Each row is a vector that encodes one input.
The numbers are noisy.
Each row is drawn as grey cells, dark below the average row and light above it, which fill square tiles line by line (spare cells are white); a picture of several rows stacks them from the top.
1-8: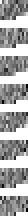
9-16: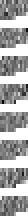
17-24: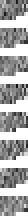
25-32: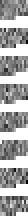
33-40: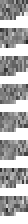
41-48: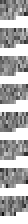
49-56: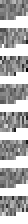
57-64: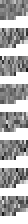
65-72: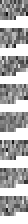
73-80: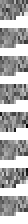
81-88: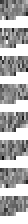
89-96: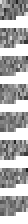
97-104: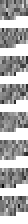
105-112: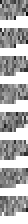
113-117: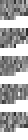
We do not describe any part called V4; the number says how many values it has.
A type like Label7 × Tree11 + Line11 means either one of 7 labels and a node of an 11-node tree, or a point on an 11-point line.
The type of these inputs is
Bool × (Circle11 + Unit) × V4.
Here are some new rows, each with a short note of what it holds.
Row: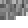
a true/false value and a value of V4
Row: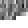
a true/false value and a value of V4
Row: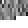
a true/false value and a value of V4
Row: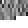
a true/false value and a value of V4
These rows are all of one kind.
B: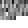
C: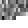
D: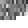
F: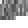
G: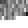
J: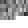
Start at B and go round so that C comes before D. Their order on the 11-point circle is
B, J, C, F, G, D.
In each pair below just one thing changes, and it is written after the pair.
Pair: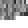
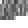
the true/false value
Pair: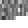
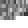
the true/false value
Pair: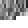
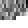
the place on the 11-point circle
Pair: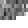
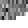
the place on the 11-point circle
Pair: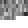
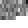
the true/false value
